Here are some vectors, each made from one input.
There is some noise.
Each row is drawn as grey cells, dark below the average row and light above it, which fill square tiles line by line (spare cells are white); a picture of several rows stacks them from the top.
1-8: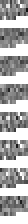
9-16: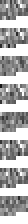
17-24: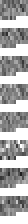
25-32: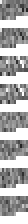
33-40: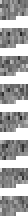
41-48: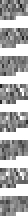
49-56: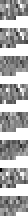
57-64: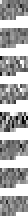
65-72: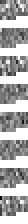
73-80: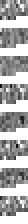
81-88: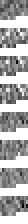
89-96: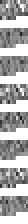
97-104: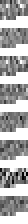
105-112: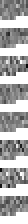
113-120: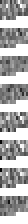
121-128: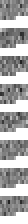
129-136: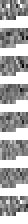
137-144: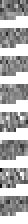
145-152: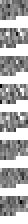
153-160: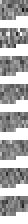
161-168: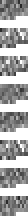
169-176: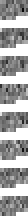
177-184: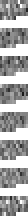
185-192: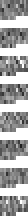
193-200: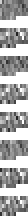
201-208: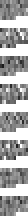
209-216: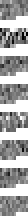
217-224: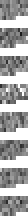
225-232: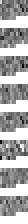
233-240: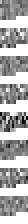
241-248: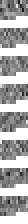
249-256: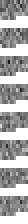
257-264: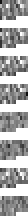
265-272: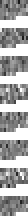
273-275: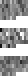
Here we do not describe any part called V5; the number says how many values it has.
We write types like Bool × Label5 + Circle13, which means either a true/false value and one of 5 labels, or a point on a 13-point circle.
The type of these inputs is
List2((Line4 + V5) × Line7).
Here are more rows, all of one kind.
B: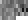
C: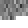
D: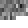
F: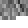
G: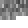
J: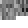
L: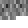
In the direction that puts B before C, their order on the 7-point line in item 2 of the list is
D, F, B, L, G, J, C.
